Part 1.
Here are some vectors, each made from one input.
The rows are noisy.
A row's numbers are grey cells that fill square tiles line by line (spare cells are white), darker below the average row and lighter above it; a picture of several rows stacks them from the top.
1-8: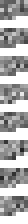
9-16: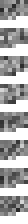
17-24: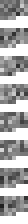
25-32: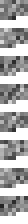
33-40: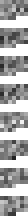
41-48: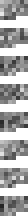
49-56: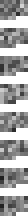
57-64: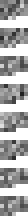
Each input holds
either a point on a 5-point line, or a node of a 9-node tree.
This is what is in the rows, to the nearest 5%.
About 40% of them hold a point on a 5-point line. The rest hold a node of a 9-node tree.
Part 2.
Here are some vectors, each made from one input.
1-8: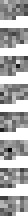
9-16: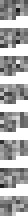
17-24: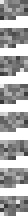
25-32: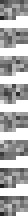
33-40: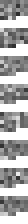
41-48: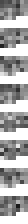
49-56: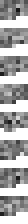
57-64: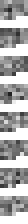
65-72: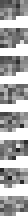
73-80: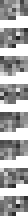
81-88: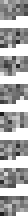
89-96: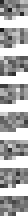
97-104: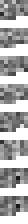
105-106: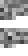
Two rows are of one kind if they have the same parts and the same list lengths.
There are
2 kinds of row.
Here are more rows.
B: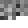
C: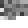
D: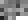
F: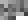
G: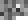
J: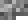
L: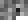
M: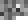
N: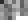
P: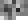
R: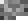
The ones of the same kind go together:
B, D, L
C, F, G, J, M, N, P, R

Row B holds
one of 6 labels.
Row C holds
one of 6 labels and three true/false values.
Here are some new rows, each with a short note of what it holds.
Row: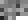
one of 6 labels
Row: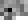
one of 6 labels and three true/false values
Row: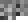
one of 6 labels
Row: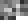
one of 6 labels and three true/false values
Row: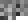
one of 6 labels
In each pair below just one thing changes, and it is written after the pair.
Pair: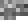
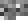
the label
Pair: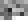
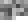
one of the three true/false values
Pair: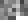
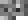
the label
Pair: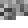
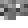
the label
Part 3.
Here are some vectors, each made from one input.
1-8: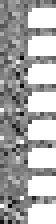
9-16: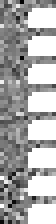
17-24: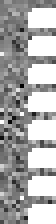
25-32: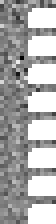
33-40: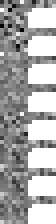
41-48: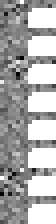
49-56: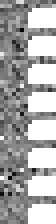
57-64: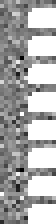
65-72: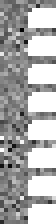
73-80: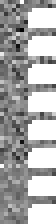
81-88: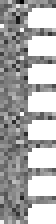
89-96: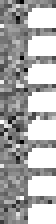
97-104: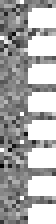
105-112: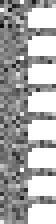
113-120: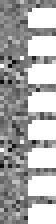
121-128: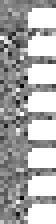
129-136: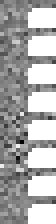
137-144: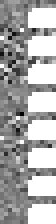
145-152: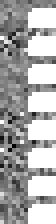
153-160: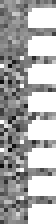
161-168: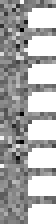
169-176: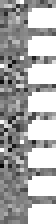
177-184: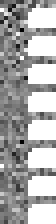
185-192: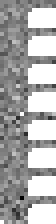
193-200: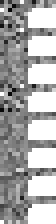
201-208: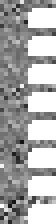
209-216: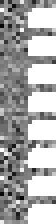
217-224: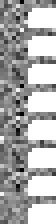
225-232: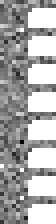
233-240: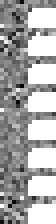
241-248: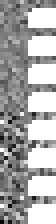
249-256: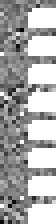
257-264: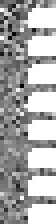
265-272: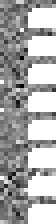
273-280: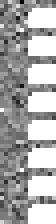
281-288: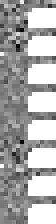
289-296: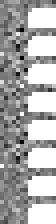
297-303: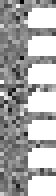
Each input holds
a true/false value, together with either a fixed value, or a point on a 3-point line and a point on a 5-point line.
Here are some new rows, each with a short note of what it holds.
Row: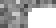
a point on a 3-point line, a point on a 5-point line and a true/false value
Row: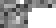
a point on a 3-point line, a point on a 5-point line and a true/false value
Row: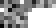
a true/false value
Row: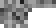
a point on a 3-point line, a point on a 5-point line and a true/false value
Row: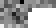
a point on a 3-point line, a point on a 5-point line and a true/false value
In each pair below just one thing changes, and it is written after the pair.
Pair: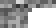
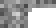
the place on the 3-point line
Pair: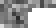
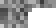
the place on the 5-point line
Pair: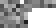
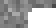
the place on the 3-point line
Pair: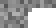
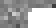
the place on the 5-point line
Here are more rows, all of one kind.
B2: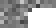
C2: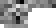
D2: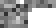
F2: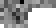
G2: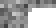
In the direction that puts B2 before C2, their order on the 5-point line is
G2, D2, F2, B2, C2.
